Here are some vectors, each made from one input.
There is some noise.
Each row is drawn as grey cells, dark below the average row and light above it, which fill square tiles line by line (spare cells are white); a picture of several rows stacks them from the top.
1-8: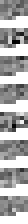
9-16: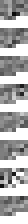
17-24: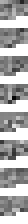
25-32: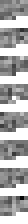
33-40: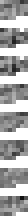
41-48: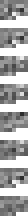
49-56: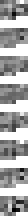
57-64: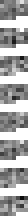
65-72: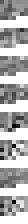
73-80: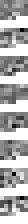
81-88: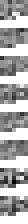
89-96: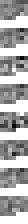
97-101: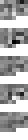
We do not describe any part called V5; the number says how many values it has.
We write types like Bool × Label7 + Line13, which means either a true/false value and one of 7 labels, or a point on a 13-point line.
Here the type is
List2(Bool × V5).
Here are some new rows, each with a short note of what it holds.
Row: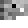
the empty list
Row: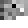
the empty list
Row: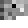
the empty list
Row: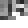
a list of two items
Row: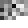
the empty list
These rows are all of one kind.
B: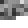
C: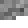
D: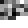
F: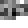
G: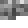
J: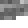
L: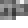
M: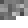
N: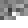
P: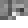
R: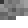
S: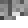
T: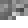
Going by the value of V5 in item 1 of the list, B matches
D, M, R and S.
